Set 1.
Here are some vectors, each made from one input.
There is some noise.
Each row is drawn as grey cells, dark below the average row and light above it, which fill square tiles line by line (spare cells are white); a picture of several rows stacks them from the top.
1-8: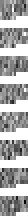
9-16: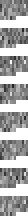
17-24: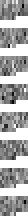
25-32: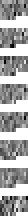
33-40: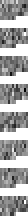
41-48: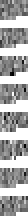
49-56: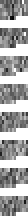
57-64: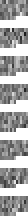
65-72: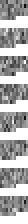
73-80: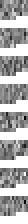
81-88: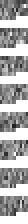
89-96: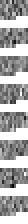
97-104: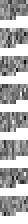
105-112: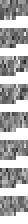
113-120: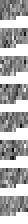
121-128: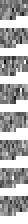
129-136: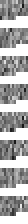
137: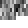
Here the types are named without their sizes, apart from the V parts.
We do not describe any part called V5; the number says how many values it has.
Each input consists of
a label, together with either three true/false values, or a value of V5.
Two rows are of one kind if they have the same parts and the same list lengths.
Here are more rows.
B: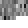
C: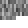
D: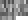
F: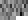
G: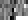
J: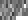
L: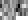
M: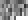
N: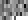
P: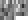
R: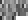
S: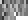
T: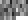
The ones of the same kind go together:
B, D, F, M, N, P, S, T
C, G, J, L, R

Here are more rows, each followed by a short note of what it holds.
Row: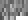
a label and three true/false values
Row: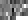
a label and a value of V5
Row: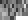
a label and a value of V5
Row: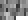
a label and a value of V5
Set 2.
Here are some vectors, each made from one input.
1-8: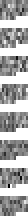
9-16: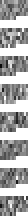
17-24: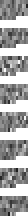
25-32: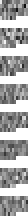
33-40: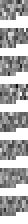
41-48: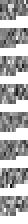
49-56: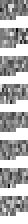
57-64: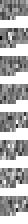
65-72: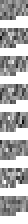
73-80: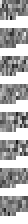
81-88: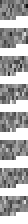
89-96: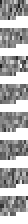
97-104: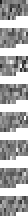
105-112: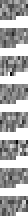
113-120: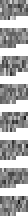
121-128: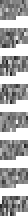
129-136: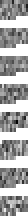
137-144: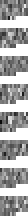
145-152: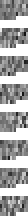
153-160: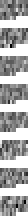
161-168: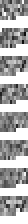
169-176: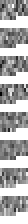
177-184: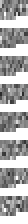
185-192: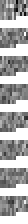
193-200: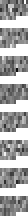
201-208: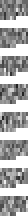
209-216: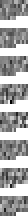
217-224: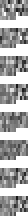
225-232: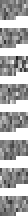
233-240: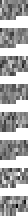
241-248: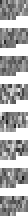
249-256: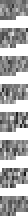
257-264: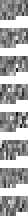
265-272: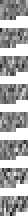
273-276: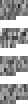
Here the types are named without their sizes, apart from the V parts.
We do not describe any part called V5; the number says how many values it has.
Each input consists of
either a point on a circle and a value of V5, or a node of a tree.
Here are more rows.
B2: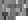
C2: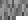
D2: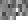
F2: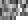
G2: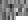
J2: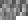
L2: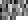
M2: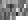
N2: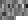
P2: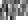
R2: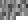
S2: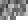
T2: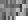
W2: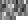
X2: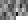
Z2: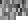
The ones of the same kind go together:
B2, C2, D2, G2, J2, M2, N2, R2, T2, X2, Z2
F2, L2, P2, S2, W2

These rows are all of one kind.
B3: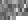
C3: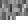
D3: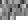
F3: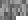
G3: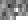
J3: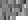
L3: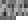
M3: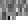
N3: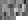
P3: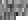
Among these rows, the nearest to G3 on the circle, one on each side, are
B3 and D3.
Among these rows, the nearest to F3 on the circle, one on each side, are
J3 and L3.
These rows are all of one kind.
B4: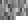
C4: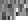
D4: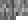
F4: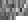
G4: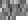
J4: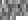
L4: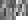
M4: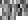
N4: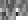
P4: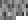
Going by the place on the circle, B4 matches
C4 and F4.
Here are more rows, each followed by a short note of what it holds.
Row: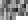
a node of a tree
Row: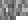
a point on a circle and a value of V5
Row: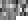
a node of a tree
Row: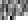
a node of a tree
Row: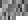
a point on a circle and a value of V5
